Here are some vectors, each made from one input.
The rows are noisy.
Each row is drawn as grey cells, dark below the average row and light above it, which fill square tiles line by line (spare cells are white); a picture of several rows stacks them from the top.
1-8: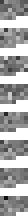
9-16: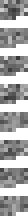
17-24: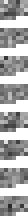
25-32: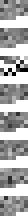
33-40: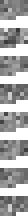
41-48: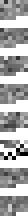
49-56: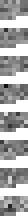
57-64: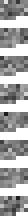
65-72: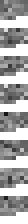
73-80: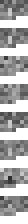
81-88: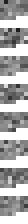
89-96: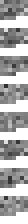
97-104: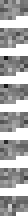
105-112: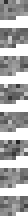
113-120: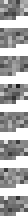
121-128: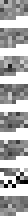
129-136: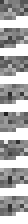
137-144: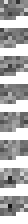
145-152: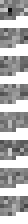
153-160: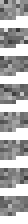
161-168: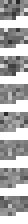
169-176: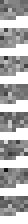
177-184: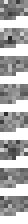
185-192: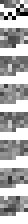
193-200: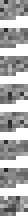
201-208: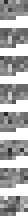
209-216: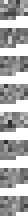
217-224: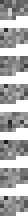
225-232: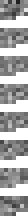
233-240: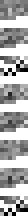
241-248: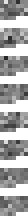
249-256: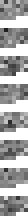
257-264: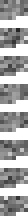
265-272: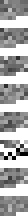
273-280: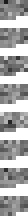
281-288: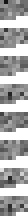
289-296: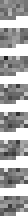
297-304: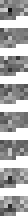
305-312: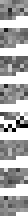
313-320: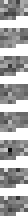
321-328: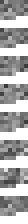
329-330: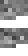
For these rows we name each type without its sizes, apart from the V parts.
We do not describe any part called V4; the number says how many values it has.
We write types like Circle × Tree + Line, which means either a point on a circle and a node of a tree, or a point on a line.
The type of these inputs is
List(Bool × V4).
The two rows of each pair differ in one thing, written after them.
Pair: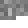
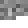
the value of V4 in item 2 of the list
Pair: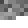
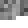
the true/false value in item 1 of the list
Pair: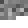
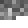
the value of V4 in item 1 of the list
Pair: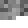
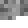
the true/false value in item 2 of the list
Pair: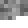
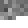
the true/false value in item 1 of the list
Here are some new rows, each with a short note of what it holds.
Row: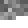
a list of two items
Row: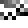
the empty list
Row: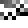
the empty list
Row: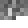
a list of two items
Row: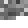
a list of one item
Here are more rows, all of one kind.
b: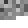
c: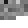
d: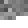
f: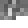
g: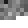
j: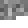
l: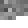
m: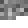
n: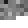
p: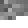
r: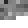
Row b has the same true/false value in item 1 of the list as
c, g, n and r.
